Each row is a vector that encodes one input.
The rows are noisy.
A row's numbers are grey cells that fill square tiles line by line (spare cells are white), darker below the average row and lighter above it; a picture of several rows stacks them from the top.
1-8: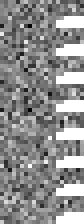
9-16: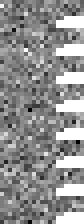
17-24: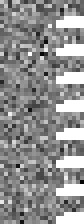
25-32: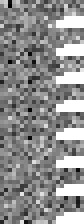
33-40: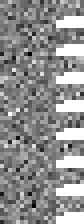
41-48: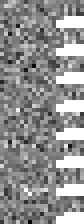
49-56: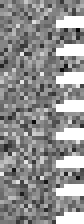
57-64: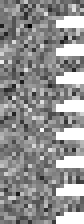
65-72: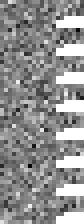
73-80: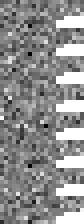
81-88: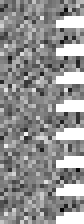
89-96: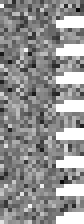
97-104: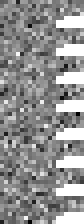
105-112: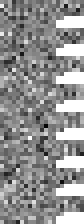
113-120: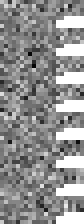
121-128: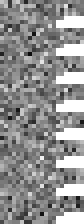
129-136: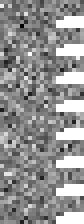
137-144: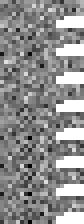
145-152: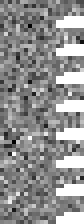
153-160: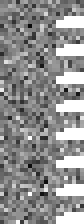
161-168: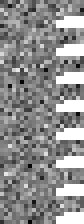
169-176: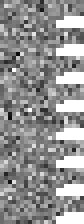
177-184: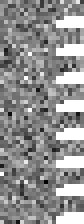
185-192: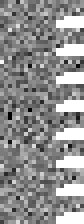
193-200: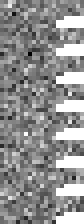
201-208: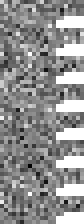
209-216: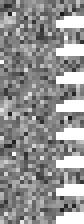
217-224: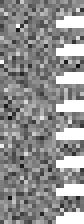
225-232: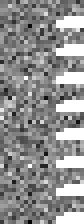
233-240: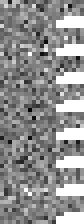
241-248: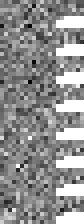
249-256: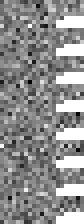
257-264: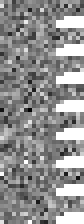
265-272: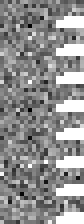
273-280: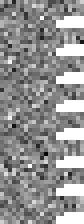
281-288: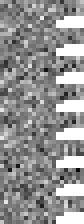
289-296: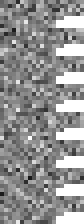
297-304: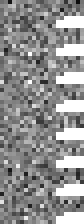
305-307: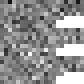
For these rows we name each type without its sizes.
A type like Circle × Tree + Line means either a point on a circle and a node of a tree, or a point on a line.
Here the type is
Bool × (Line + Tree) × Tree.
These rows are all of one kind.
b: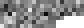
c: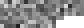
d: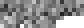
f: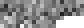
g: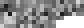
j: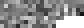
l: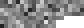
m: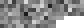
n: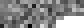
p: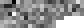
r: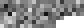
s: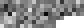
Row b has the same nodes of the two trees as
d, f, r and s.
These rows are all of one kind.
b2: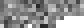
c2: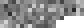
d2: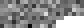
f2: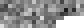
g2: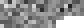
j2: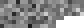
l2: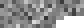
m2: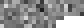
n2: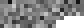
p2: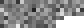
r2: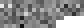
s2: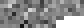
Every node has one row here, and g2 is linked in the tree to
m2.
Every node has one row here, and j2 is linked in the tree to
d2, p2 and s2.
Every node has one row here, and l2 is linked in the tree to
c2 and p2.
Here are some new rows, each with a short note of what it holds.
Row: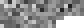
a point on a line, a node of a tree and a true/false value
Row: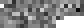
a node of each of two trees and a true/false value
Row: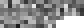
a node of each of two trees and a true/false value
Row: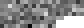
a point on a line, a node of a tree and a true/false value
